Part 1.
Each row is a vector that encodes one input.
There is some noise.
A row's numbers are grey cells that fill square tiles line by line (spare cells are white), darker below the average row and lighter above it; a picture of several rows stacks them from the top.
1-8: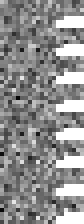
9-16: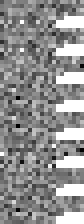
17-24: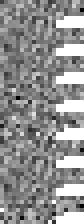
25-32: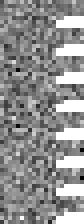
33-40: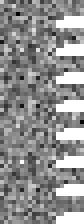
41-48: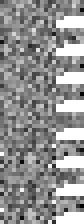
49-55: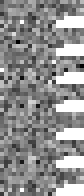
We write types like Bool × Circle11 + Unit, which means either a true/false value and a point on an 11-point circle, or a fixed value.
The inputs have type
Bool × Line4.
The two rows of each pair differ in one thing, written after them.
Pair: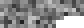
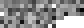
the place on the 4-point line
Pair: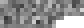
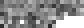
the true/false value
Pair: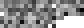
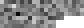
the place on the 4-point line
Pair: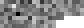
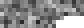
the place on the 4-point line
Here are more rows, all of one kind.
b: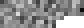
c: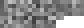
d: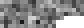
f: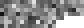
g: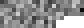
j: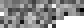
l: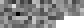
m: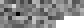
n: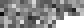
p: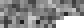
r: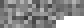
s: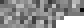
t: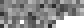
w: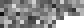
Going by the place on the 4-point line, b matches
g, j and s.
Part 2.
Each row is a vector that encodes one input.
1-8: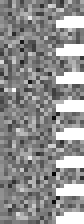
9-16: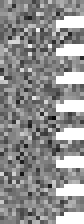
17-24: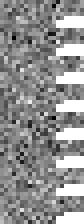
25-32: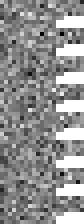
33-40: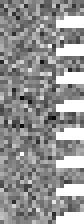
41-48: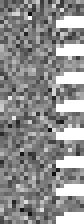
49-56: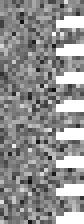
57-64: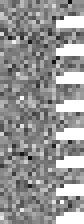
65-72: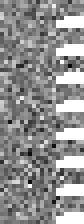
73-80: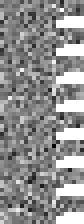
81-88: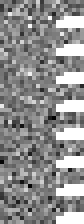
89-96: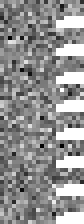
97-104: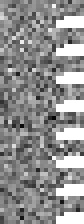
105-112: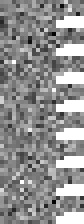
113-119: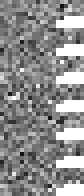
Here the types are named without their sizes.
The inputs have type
(Bool × Bool × Bool × Bool + Unit) × Circle.
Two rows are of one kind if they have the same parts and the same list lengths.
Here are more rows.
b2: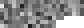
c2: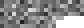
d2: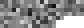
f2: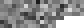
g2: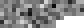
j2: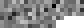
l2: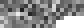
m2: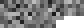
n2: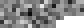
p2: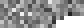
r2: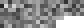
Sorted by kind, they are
b2, c2, f2, l2, m2, p2, r2
d2, g2, j2, n2

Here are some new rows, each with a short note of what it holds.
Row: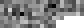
a point on a circle
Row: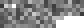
a point on a circle and four true/false values
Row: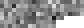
a point on a circle and four true/false values
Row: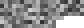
a point on a circle and four true/false values
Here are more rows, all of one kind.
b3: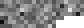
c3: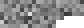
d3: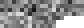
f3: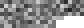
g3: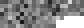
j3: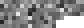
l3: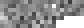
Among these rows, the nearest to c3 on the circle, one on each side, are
f3 and l3.
